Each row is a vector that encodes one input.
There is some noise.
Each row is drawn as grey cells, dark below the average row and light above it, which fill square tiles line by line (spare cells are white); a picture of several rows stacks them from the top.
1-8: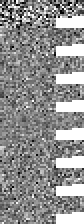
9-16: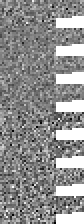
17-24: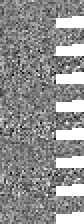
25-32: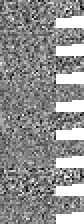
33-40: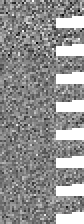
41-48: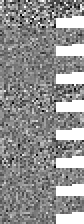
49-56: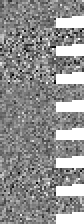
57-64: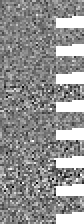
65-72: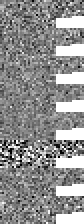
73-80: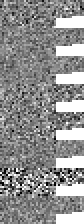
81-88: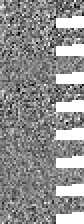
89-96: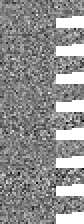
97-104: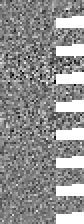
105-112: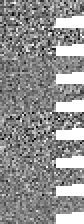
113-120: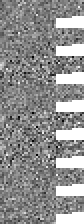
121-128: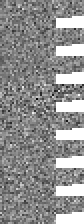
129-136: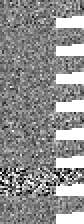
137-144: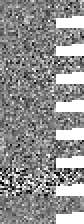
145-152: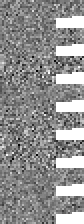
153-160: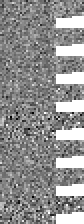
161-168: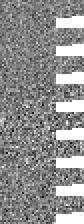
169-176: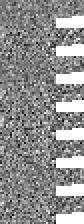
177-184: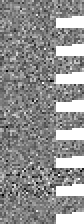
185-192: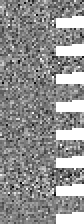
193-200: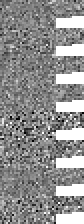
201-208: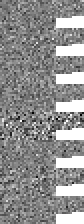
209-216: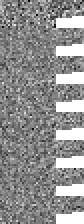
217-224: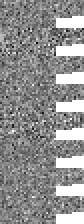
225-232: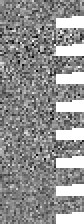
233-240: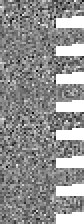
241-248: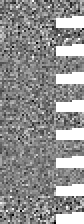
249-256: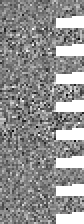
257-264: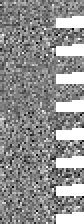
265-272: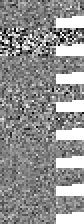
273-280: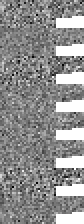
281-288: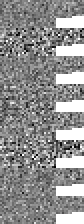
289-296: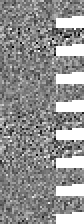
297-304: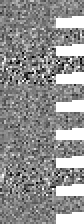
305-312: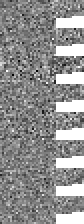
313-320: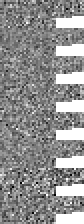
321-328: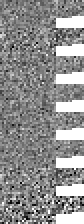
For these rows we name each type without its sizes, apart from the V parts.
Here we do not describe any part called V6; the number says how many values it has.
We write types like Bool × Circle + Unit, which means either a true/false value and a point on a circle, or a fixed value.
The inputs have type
List(Bool × V6).
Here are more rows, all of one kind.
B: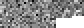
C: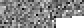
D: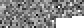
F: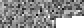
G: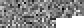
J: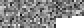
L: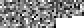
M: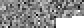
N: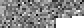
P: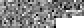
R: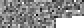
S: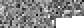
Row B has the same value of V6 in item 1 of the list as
G and N.
